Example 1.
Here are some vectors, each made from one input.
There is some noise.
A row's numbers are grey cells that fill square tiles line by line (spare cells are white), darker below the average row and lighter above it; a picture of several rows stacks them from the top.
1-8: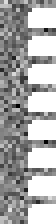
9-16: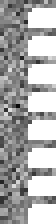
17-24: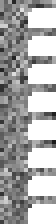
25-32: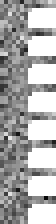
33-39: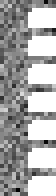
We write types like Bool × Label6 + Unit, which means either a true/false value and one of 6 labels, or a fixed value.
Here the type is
Circle5 + Circle6.
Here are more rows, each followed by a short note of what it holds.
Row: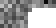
a point on a 6-point circle
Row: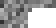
a point on a 6-point circle
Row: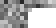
a point on a 5-point circle
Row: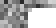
a point on a 5-point circle
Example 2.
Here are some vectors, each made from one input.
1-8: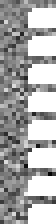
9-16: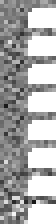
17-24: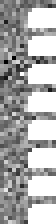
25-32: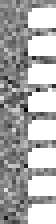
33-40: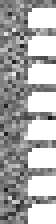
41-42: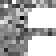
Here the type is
Bool × Line6.
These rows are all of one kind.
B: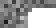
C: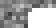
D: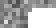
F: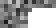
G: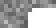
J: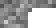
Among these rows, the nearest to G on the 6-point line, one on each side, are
C and F.
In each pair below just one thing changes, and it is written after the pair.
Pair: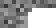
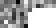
the true/false value
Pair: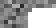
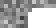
the true/false value
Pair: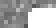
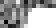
the true/false value
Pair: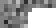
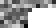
the true/false value
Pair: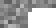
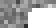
the place on the 6-point line
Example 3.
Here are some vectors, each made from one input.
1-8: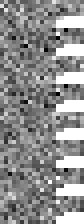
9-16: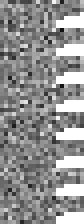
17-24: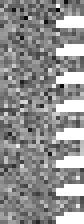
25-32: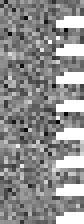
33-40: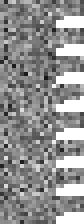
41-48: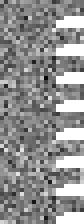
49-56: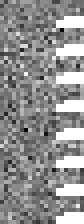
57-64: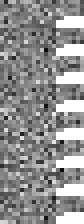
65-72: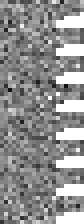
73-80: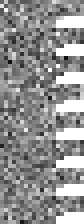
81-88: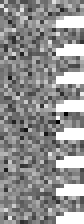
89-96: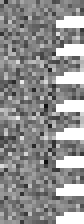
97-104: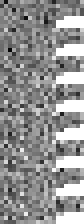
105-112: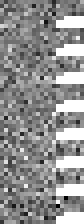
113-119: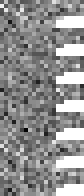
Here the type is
Circle9 + Tree12.
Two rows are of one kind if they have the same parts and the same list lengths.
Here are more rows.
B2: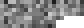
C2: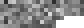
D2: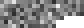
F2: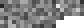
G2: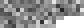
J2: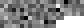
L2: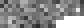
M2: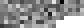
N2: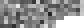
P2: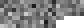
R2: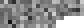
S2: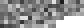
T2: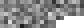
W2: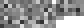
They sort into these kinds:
B2, C2, D2, F2, J2, L2, P2, T2
G2, M2, N2, R2, S2, W2

